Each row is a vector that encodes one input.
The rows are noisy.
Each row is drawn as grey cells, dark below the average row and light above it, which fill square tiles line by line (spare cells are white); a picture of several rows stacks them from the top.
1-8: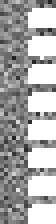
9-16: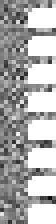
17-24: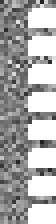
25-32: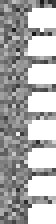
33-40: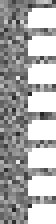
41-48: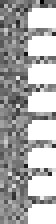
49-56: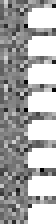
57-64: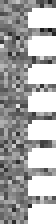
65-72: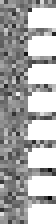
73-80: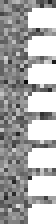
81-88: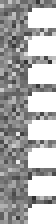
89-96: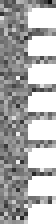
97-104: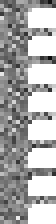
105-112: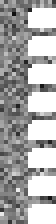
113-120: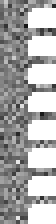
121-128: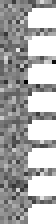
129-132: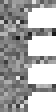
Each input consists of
either one of 6 labels and a true/false value, or a node of a 9-node tree.
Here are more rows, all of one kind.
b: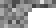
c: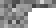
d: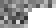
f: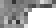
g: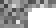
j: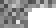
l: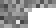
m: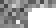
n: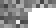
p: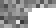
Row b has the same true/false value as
c and f.
